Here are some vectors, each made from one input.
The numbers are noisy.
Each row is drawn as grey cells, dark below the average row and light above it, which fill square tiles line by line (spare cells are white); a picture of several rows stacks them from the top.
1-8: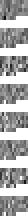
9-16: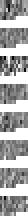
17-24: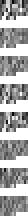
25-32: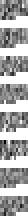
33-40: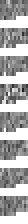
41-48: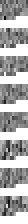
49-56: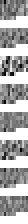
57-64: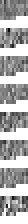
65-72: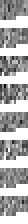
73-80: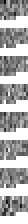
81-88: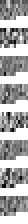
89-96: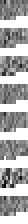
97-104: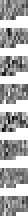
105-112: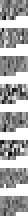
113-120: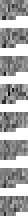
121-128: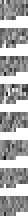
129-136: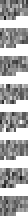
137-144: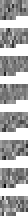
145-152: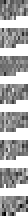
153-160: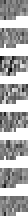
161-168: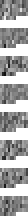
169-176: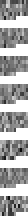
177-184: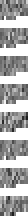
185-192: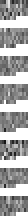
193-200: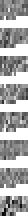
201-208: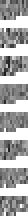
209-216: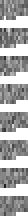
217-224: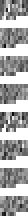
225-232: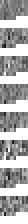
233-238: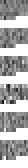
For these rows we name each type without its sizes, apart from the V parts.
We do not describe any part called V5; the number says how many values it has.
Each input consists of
a list of items, each a label and a value of V5.
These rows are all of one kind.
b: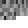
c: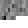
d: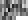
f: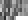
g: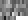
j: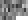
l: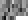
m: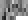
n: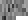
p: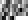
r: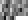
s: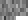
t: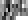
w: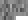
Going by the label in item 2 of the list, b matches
c, g, n and t.
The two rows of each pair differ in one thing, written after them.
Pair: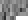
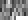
the label in item 1 of the list
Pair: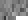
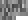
the value of V5 in item 2 of the list
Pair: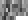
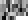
the value of V5 in item 2 of the list
